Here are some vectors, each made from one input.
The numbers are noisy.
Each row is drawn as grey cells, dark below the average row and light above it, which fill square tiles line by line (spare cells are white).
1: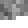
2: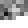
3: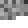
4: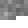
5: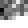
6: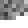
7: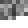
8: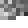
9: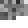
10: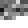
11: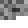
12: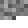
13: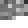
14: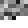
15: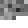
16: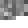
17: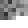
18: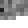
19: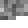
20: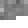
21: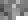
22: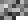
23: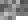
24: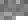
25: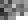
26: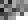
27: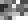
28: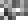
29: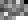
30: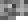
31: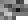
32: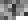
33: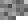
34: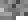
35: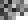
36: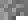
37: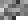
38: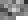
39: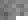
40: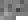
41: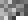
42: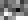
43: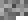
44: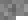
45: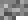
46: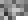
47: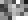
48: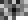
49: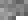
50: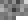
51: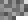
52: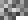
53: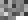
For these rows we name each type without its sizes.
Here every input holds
a node of a tree and a true/false value.
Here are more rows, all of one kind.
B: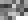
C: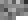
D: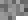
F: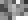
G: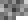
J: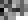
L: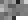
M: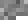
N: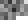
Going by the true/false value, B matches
J, L and M.
